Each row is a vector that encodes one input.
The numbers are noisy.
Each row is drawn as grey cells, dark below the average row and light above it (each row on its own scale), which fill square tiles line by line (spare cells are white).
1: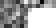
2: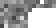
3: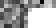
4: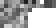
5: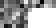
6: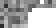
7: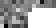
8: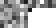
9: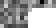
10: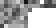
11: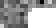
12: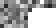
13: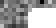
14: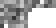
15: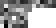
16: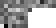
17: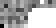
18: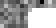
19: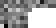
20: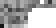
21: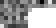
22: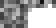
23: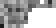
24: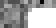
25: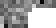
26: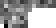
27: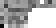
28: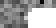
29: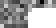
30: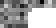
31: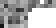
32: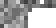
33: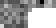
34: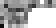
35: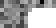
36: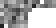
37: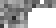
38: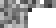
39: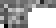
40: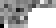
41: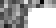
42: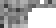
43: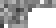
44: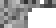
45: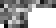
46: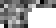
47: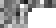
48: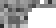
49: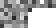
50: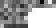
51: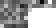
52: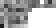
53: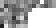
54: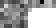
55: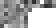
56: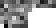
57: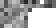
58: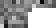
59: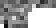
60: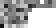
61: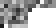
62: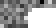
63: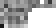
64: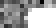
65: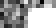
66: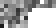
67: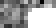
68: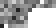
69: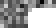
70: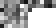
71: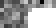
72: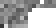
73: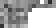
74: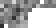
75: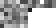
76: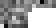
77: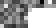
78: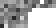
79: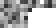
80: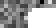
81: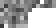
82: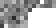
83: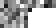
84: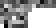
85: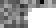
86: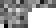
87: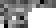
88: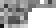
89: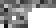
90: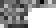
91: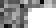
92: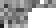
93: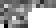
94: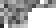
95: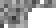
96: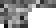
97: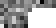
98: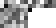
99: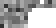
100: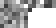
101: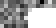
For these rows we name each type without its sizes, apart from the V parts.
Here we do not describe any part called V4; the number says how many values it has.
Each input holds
a true/false value, together with either a point on a line, or a value of V4.
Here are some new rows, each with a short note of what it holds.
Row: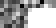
a point on a line and a true/false value
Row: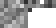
a true/false value and a value of V4
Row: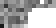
a point on a line and a true/false value
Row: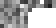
a true/false value and a value of V4
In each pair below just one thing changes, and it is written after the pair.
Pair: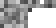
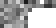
the value of V4
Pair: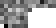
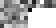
the true/false value
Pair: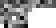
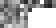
the true/false value
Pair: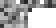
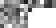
the value of V4
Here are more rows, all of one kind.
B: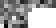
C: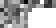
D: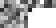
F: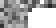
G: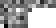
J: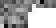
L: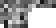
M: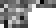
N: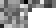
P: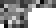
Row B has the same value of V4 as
C and N.
